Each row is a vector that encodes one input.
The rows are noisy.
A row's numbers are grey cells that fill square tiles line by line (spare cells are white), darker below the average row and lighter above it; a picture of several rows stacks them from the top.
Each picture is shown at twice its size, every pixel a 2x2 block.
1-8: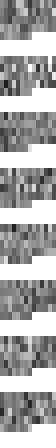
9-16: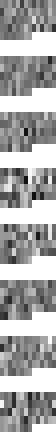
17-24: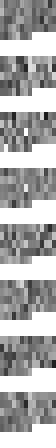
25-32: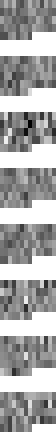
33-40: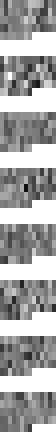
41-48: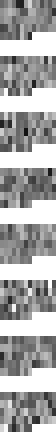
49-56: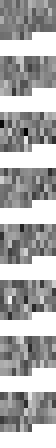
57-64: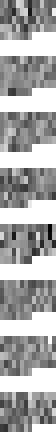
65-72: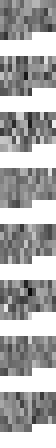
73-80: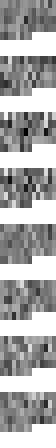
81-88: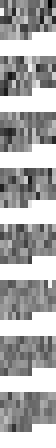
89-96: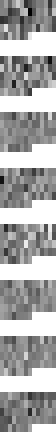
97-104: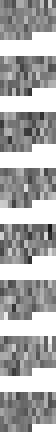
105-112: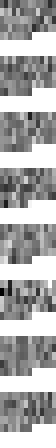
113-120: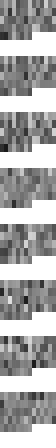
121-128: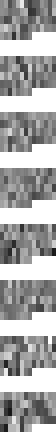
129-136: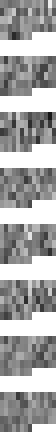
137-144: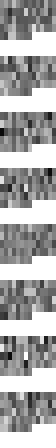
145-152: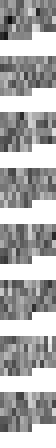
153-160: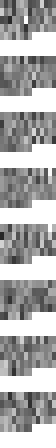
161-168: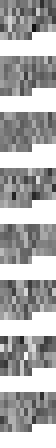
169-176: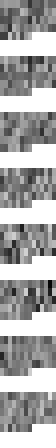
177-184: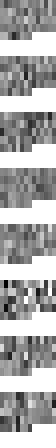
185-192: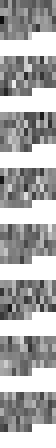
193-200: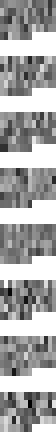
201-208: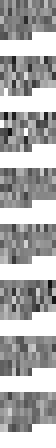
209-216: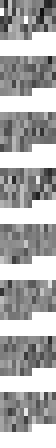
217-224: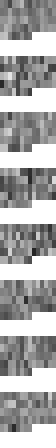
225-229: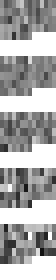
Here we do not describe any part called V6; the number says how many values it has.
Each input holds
either a point on a 9-point circle, or a node of a 10-node tree and a true/false value, or a value of V6.
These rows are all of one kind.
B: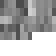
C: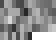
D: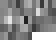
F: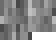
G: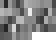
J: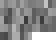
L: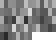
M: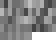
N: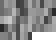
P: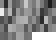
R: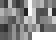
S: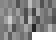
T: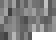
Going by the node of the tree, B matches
F, G, R and T.
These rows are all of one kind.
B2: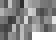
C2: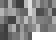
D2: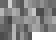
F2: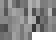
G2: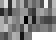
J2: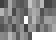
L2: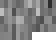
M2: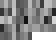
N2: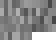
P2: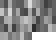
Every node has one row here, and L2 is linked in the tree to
C2.
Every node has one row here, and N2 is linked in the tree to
D2 and G2.
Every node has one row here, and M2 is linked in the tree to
F2 and P2.
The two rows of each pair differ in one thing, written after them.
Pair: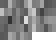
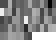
the node of the tree
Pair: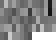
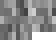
the node of the tree
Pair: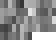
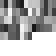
the true/false value
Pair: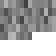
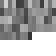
the node of the tree
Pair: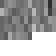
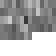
the true/false value
